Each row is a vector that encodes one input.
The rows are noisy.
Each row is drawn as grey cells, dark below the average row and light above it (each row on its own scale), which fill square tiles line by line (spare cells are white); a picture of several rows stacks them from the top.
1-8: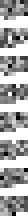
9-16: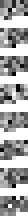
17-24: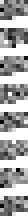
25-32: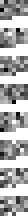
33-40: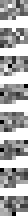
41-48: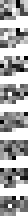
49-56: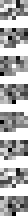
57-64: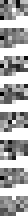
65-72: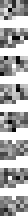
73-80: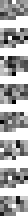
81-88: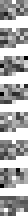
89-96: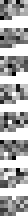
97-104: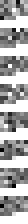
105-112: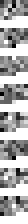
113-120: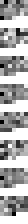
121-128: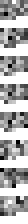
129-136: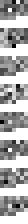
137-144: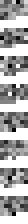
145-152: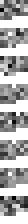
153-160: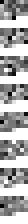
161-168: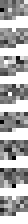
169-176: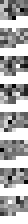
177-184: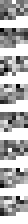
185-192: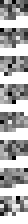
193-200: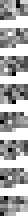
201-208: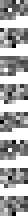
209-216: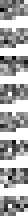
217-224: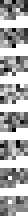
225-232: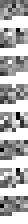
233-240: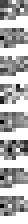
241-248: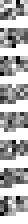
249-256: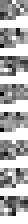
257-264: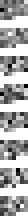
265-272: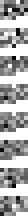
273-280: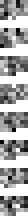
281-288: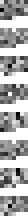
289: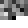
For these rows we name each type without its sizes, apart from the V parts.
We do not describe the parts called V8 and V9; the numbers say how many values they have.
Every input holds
five true/false values and a value of V9, together with either a point on a line, or a value of V8.
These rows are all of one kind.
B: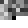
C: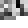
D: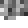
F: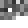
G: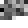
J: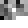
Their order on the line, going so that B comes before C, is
B, F, J, G, C, D.
